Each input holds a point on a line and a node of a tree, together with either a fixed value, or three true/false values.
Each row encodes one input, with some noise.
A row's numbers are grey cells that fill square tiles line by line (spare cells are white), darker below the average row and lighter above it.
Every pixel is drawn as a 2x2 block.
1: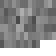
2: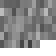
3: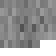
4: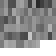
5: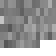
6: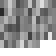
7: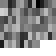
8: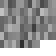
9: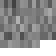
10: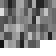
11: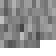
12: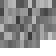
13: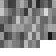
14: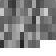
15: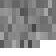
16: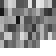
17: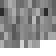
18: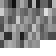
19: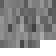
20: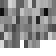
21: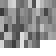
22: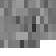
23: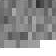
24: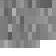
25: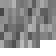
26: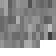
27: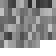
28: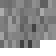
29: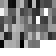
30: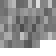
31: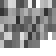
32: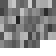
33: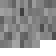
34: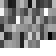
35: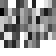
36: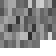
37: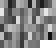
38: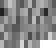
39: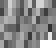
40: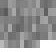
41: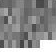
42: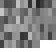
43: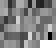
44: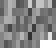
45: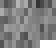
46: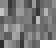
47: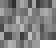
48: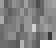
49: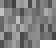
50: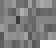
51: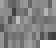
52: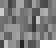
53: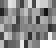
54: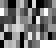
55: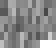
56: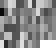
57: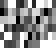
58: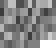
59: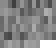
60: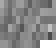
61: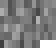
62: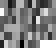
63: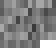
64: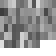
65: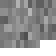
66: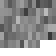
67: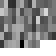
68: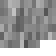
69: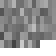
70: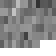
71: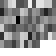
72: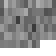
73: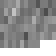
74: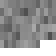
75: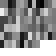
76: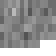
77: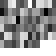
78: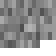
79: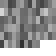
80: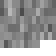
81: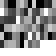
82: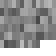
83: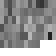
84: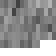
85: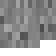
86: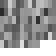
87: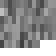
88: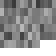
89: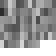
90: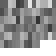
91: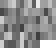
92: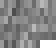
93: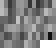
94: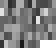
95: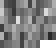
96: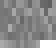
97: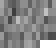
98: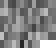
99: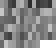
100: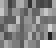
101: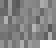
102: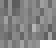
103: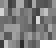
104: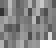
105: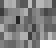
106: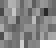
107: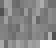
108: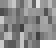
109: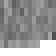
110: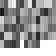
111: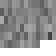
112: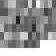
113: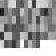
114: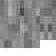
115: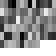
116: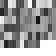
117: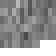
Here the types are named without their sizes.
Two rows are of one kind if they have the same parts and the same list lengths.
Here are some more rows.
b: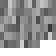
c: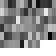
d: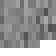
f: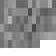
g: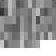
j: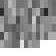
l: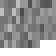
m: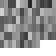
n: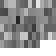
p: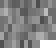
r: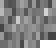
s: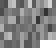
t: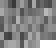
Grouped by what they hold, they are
b, c, d, f, g, j, p, r, s, t
l, m, n

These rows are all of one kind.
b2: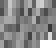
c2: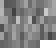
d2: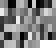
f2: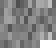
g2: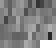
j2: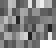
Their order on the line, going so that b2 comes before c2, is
j2, f2, b2, d2, g2, c2.
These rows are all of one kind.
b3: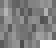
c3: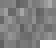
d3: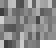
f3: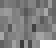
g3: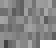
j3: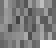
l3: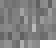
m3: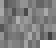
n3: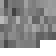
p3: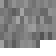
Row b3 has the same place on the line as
c3 and f3.
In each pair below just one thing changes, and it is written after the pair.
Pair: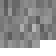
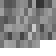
one of the three true/false values
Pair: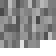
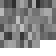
the node of the tree
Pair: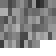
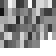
one of the three true/false values
